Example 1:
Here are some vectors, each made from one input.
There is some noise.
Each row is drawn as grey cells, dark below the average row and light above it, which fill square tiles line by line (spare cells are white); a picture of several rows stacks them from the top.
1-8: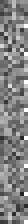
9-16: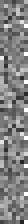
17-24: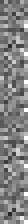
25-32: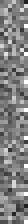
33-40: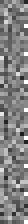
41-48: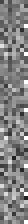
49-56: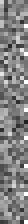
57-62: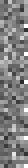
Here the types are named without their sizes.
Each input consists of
a node of a tree.
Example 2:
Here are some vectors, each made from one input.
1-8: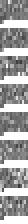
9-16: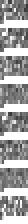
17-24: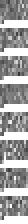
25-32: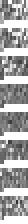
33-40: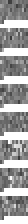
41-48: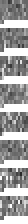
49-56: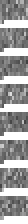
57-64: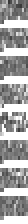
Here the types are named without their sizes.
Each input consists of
four true/false values.
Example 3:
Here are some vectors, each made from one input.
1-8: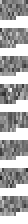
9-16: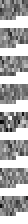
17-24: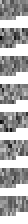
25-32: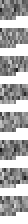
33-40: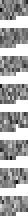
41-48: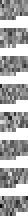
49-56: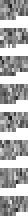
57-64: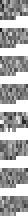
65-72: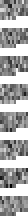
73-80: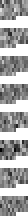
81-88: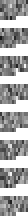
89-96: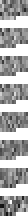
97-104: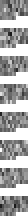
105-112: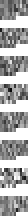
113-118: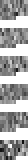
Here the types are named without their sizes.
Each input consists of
three true/false values.
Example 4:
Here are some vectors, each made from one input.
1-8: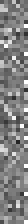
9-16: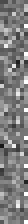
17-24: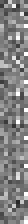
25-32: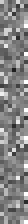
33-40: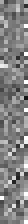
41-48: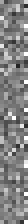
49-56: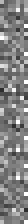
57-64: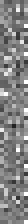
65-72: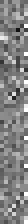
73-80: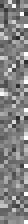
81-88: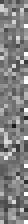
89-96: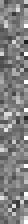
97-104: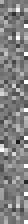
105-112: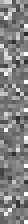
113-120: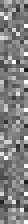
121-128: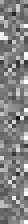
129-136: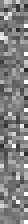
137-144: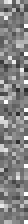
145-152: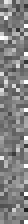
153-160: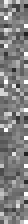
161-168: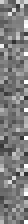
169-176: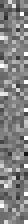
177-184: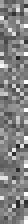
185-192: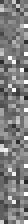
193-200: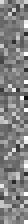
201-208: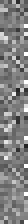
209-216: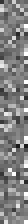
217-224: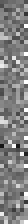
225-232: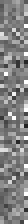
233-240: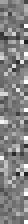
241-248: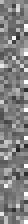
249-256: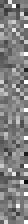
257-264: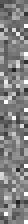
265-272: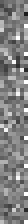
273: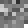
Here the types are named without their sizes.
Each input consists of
a node of a tree.
